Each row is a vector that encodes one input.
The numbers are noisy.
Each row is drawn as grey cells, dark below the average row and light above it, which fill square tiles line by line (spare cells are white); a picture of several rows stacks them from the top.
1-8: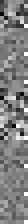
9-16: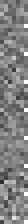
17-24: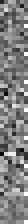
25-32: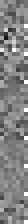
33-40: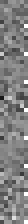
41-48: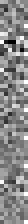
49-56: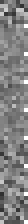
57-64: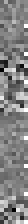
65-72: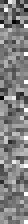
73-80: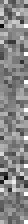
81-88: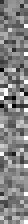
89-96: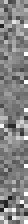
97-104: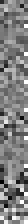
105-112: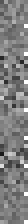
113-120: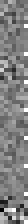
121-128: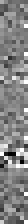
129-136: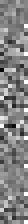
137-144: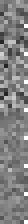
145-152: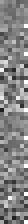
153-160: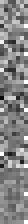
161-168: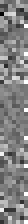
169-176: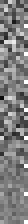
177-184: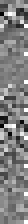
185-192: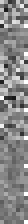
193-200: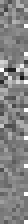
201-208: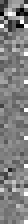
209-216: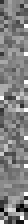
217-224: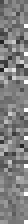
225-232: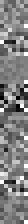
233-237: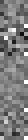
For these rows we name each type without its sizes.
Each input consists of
a list of points on a line.
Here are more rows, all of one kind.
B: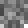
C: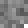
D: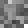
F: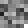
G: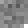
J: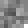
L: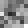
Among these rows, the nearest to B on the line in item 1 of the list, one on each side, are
G and J.
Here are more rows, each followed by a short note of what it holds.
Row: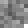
a list of two items
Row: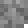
a list of two items
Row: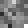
the empty list
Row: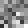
the empty list
